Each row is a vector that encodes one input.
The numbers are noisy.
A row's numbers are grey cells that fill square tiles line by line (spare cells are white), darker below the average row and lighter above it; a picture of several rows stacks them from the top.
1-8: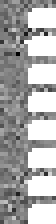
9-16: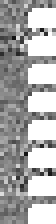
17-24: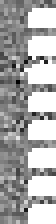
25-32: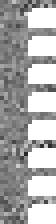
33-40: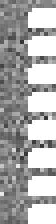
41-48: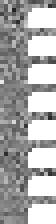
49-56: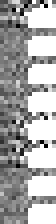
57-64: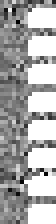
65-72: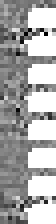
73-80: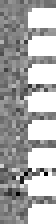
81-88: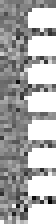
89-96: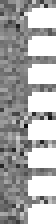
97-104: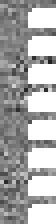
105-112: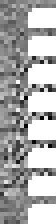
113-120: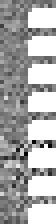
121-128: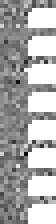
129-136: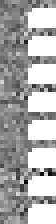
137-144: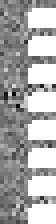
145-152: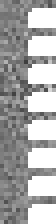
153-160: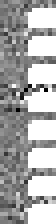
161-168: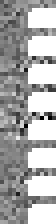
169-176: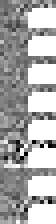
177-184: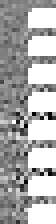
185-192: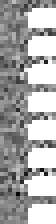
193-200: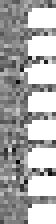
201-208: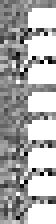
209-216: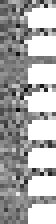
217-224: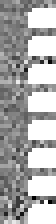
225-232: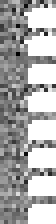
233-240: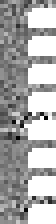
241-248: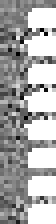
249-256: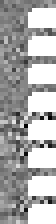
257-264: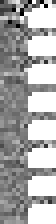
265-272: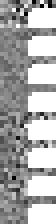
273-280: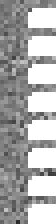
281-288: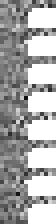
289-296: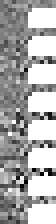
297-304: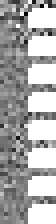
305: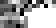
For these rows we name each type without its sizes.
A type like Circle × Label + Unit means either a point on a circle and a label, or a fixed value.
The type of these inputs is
List(Circle + Line).
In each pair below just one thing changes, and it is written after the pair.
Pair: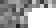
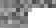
the place on the circle in item 2 of the list
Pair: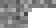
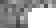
the place on the line in item 1 of the list
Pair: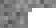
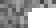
the place on the line in item 1 of the list
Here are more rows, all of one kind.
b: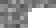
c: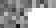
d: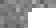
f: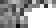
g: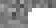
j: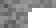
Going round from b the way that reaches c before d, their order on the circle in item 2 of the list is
b, c, j, g, d, f.
